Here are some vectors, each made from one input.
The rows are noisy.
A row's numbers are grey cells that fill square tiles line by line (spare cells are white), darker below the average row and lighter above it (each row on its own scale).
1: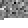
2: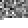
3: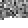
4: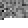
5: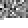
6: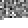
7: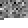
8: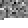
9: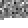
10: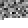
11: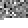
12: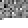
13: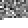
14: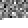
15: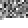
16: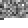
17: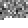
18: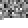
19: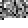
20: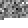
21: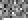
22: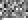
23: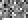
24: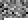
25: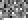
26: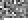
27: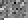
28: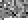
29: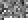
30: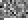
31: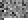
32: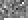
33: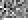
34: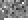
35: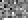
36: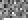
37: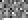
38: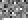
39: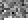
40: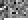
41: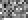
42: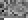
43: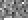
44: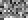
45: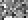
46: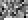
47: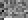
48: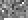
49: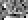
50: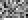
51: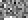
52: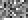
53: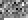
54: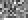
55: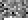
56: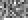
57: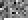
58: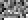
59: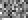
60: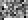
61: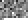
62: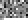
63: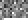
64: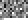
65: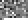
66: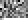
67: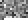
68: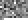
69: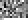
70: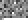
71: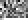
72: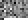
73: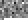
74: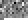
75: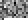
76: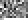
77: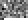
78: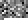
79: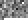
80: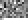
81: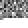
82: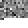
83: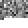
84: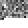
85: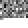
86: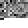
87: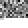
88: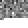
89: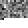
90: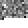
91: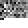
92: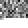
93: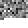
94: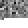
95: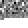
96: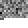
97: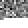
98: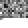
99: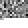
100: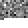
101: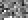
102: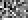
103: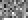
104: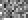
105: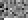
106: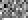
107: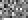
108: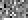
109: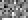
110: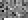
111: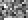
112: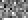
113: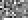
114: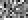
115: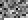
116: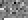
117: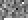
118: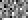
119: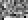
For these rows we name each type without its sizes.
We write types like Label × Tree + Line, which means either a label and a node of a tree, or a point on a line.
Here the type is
Bool × Bool × Bool + Line × (Tree + Unit).
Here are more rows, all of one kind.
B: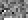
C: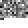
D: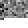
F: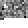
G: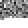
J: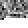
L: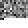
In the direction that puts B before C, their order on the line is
B, D, L, C, G, J, F.
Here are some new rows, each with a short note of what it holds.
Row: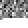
three true/false values
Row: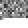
three true/false values
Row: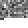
a point on a line and a node of a tree
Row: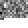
a point on a line and a node of a tree
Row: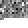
a point on a line
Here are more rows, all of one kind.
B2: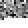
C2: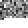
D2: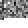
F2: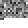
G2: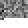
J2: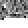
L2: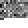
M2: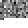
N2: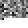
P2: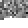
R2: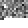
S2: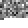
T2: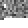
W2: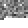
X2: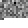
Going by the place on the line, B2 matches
J2, R2, T2 and W2.
